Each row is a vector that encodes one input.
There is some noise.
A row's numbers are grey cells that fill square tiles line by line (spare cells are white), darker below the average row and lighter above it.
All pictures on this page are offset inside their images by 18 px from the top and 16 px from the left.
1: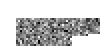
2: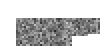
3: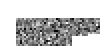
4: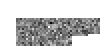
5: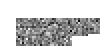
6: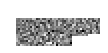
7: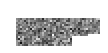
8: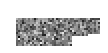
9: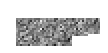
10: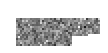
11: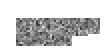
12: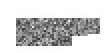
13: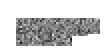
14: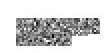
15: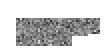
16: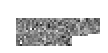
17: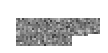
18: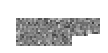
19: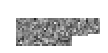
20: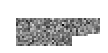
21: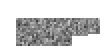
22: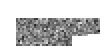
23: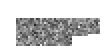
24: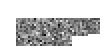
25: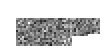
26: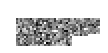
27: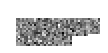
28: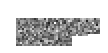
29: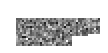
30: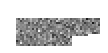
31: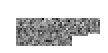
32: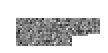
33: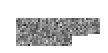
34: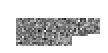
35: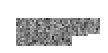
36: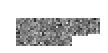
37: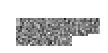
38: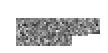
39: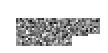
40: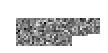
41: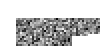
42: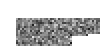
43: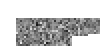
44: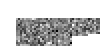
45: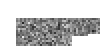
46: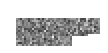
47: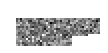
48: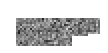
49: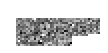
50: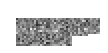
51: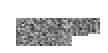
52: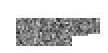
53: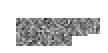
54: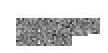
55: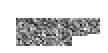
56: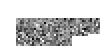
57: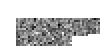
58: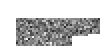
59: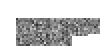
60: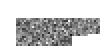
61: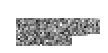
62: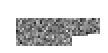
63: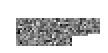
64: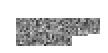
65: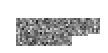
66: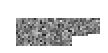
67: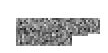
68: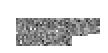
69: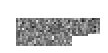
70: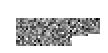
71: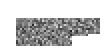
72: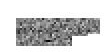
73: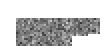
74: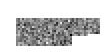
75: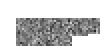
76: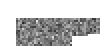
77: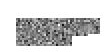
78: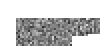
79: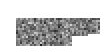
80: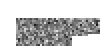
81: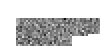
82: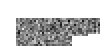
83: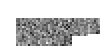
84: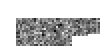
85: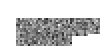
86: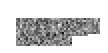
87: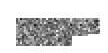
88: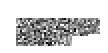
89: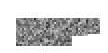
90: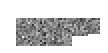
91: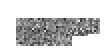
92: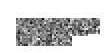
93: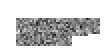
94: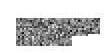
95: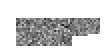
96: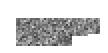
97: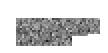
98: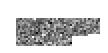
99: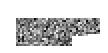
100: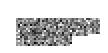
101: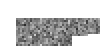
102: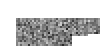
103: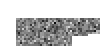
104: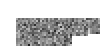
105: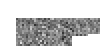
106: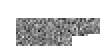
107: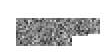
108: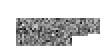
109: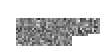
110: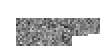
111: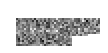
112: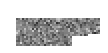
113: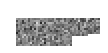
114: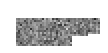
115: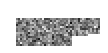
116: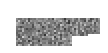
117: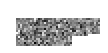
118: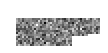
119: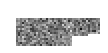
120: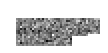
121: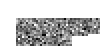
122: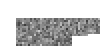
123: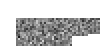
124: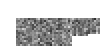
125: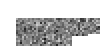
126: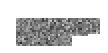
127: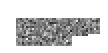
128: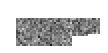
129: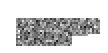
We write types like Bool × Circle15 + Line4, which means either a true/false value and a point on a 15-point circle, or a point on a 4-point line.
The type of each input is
Bool × Bool × Bool + Line4 + Line8.
